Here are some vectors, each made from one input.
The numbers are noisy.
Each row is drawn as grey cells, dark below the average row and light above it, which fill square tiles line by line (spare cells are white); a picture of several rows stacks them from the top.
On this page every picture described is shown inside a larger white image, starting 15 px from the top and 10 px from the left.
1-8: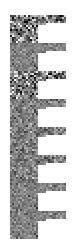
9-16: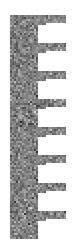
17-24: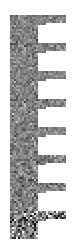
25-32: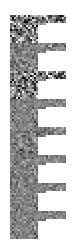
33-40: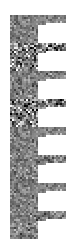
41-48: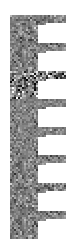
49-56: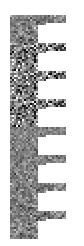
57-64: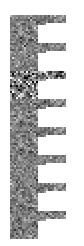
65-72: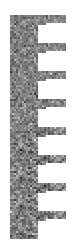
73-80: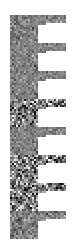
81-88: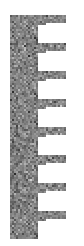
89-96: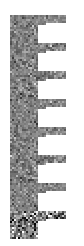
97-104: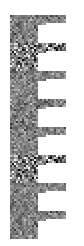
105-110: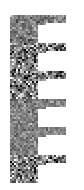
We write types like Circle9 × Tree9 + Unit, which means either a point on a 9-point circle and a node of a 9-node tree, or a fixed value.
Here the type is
Bool × Label4 + List3(Line5).
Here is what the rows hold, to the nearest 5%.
About 15% of them hold one of 4 labels and a true/false value. The rest are lists of up to three points on a 5-point line: about 5% of all rows are empty, 20% hold one, 30% two and 30% three.
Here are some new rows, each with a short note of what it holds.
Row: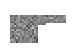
a list of three items
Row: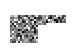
one of 4 labels and a true/false value
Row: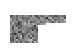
a list of two items
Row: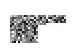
one of 4 labels and a true/false value
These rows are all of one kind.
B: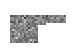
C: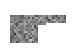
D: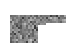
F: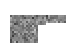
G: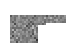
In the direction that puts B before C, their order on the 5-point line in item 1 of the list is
B, G, F, C, D.
